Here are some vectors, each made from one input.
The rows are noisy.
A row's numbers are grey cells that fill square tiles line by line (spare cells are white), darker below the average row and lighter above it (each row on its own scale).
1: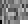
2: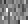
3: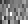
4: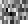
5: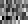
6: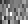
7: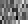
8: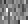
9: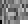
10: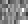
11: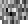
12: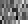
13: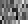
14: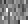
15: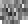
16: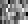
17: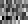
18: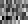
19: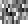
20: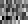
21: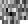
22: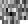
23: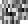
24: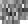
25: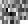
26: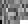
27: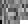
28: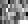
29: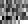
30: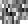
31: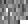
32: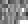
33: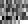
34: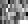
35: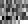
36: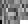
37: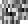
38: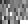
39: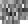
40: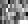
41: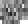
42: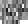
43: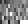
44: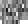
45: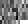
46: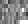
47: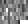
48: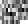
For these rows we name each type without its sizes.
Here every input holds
either a point on a line, or a node of a tree.
